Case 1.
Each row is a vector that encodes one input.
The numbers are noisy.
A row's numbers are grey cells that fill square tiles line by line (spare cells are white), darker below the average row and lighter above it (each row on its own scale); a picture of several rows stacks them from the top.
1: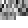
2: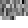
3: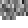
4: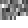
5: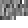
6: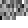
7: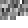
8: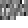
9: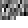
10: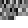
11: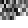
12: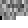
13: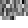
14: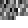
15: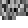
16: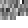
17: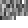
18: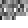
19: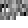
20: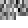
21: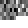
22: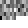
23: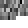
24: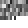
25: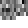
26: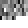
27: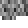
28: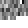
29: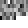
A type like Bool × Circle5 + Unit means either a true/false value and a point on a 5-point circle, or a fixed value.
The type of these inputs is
Line5.
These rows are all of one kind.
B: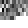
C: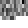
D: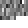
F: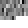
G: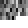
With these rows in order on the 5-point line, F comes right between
C and G.
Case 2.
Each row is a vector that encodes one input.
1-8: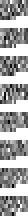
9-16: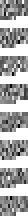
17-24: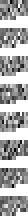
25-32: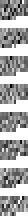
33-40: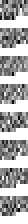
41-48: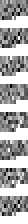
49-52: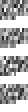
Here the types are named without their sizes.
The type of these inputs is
Line.
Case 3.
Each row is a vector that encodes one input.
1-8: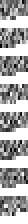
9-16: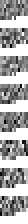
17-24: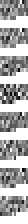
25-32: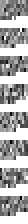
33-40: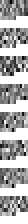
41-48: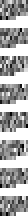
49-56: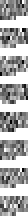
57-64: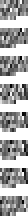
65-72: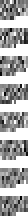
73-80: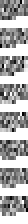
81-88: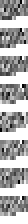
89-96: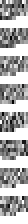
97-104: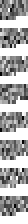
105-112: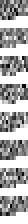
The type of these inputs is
Line10.
